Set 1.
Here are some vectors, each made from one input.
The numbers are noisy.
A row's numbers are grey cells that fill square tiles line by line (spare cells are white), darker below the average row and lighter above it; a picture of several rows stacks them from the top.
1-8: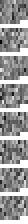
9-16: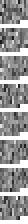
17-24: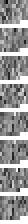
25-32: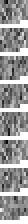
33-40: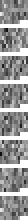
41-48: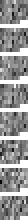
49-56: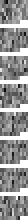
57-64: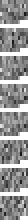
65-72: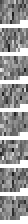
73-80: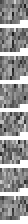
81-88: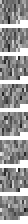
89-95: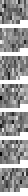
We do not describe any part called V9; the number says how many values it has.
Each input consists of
either a node of a 10-node tree and a true/false value, or a value of V9.
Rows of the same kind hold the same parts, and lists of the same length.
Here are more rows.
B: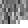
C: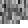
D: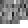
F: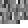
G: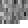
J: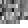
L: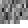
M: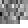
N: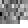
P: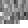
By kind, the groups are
B, C, F, J, L, M, N
D, G, P

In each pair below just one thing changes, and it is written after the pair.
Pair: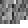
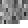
the true/false value
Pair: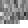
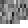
the true/false value
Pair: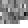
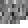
the true/false value
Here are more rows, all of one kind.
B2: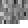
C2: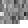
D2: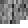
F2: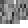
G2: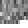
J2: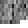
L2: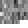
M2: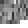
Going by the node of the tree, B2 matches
D2 and J2.
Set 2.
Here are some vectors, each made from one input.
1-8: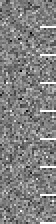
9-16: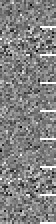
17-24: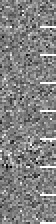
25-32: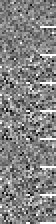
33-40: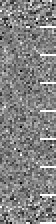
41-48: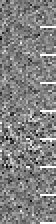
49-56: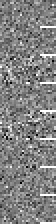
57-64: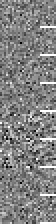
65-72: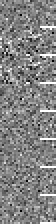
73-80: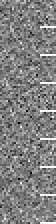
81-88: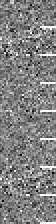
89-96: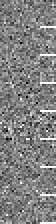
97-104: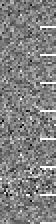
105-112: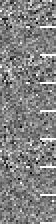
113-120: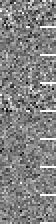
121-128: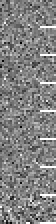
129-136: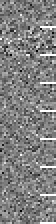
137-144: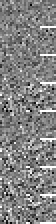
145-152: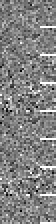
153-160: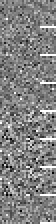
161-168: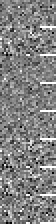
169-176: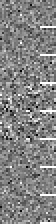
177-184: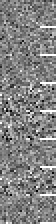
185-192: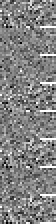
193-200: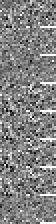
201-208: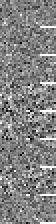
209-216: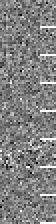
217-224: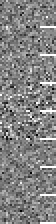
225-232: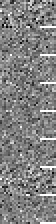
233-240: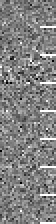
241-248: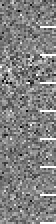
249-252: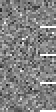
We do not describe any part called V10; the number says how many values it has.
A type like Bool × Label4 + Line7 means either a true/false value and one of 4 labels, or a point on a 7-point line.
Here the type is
(Circle16 × V10 + Unit) × (Circle18 + Unit).
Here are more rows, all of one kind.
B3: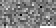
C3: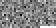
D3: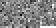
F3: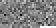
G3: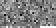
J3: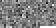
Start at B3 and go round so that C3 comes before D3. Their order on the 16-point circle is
B3, F3, C3, D3, J3, G3.
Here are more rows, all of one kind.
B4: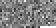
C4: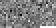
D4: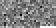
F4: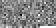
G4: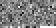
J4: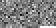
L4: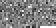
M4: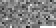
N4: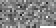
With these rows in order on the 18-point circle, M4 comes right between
C4 and J4.
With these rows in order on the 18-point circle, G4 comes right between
D4 and N4.
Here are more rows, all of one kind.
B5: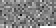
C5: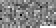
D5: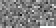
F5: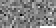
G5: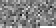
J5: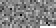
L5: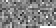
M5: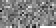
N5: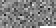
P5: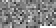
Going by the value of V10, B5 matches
L5 and P5.
